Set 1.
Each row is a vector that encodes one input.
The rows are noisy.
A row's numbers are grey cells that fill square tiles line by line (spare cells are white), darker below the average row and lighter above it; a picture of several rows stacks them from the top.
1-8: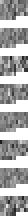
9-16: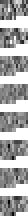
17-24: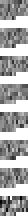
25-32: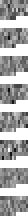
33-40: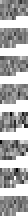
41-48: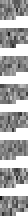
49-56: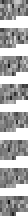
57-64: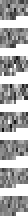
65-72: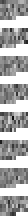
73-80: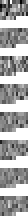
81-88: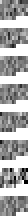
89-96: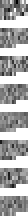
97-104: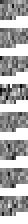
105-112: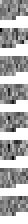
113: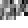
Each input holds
a list of up to two points on a 6-point line.
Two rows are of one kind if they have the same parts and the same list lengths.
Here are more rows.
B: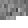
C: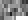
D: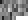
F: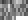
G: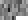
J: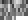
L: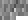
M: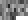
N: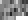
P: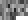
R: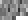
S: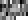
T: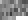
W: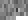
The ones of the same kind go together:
B, C, D, M, N, P, T, W
F, G, J, L, R
S

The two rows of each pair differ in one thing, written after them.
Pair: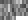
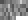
the place on the 6-point line in item 2 of the list
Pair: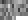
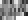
the place on the 6-point line in item 1 of the list
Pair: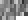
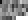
the place on the 6-point line in item 1 of the list
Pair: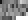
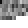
the place on the 6-point line in item 2 of the list
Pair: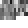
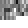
the place on the 6-point line in item 1 of the list
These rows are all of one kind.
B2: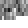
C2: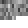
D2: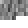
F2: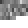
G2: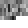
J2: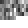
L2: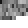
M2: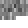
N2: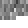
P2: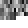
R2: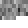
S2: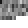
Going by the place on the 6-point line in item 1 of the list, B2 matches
M2 and R2.
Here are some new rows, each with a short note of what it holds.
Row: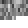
a list of two items
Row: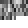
a list of two items
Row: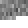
a list of one item
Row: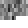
a list of two items
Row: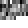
the empty list
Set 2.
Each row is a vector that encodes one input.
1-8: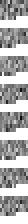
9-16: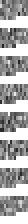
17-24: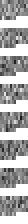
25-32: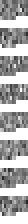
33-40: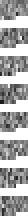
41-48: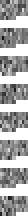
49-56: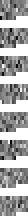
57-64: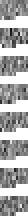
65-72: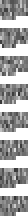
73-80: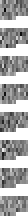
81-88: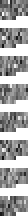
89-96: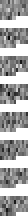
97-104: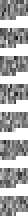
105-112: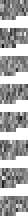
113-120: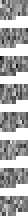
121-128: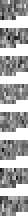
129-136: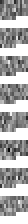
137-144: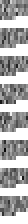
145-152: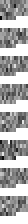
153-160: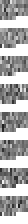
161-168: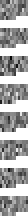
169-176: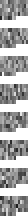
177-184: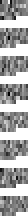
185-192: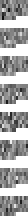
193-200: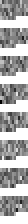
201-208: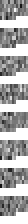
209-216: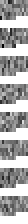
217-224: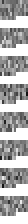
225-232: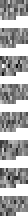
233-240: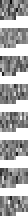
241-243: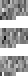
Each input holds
one of 12 labels and a point on a 16-point line.
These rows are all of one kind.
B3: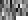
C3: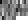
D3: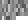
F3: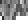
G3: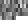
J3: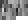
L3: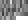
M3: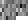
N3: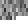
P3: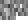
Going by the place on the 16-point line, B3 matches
C3 and J3.
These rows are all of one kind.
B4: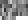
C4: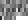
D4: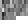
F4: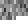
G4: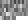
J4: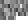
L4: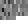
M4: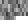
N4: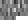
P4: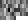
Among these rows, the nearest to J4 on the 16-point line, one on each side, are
G4 and N4.
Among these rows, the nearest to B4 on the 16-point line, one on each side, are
G4 and P4.
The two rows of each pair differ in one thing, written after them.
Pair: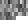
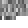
the label
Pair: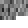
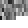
the place on the 16-point line
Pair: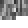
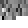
the label
